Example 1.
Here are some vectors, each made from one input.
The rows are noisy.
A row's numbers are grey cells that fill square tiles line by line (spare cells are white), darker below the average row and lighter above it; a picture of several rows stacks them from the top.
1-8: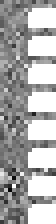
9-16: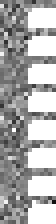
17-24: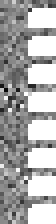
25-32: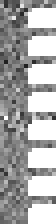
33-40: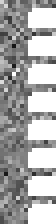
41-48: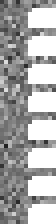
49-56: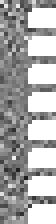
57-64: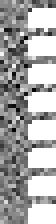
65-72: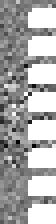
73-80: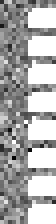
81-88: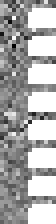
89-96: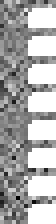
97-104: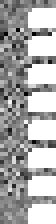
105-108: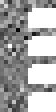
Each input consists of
either a fixed value, or four true/false values.
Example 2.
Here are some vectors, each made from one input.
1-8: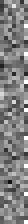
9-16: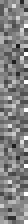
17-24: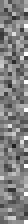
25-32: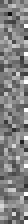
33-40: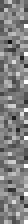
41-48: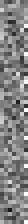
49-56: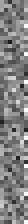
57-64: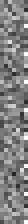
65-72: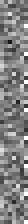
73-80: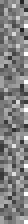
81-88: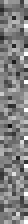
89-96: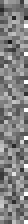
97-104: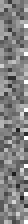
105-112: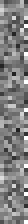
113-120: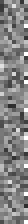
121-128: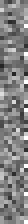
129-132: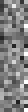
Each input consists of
four true/false values.
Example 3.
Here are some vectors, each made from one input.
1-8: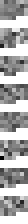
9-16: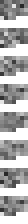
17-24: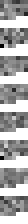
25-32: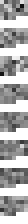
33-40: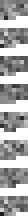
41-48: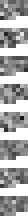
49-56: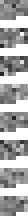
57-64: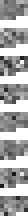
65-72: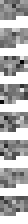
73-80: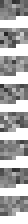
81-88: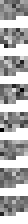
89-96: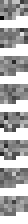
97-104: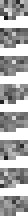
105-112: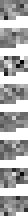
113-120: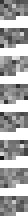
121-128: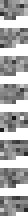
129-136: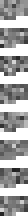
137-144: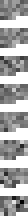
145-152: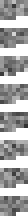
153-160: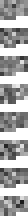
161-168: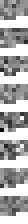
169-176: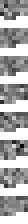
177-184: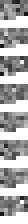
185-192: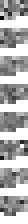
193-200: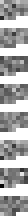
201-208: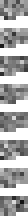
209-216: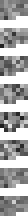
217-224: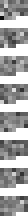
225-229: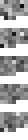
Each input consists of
four true/false values.
